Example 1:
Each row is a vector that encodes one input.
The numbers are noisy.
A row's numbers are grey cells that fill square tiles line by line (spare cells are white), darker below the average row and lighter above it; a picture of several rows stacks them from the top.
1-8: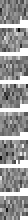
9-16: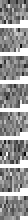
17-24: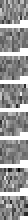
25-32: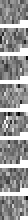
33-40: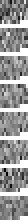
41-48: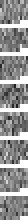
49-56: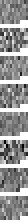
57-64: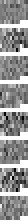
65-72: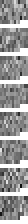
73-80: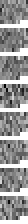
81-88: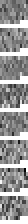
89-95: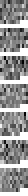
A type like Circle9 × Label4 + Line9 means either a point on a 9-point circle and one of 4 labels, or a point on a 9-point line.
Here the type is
List2(Line5).
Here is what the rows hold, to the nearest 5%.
All of them are lists of up to two points on a 5-point line: about 5% are empty, 35% hold one and 60% two.
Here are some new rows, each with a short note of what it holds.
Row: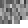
a list of one item
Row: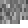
a list of two items
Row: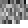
a list of one item
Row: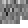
a list of two items
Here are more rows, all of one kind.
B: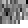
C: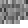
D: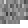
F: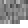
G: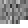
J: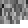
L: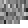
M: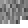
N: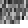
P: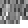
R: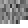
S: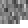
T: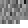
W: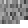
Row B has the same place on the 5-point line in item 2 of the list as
J, M and P.
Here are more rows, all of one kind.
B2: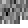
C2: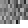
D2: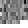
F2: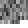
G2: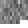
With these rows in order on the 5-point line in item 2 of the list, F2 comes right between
D2 and G2.
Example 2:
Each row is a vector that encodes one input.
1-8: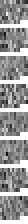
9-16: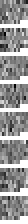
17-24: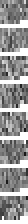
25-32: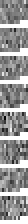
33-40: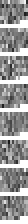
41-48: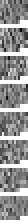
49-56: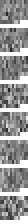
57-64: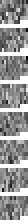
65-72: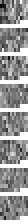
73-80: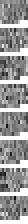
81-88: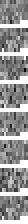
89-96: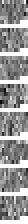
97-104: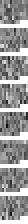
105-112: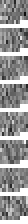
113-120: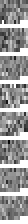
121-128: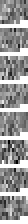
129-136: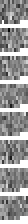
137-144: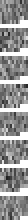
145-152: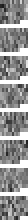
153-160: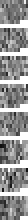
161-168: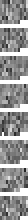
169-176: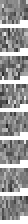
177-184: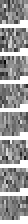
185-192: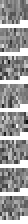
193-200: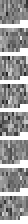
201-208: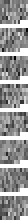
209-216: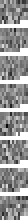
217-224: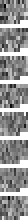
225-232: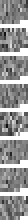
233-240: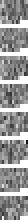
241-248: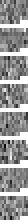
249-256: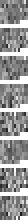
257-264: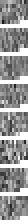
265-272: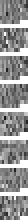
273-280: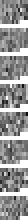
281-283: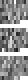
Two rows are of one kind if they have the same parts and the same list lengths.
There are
2 kinds of row.
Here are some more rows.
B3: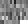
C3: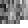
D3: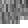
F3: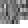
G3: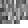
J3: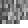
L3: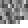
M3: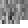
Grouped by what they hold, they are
B3, D3, F3, L3, M3
C3, G3, J3

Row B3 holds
a point on a 10-point circle.
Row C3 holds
one of 5 labels.
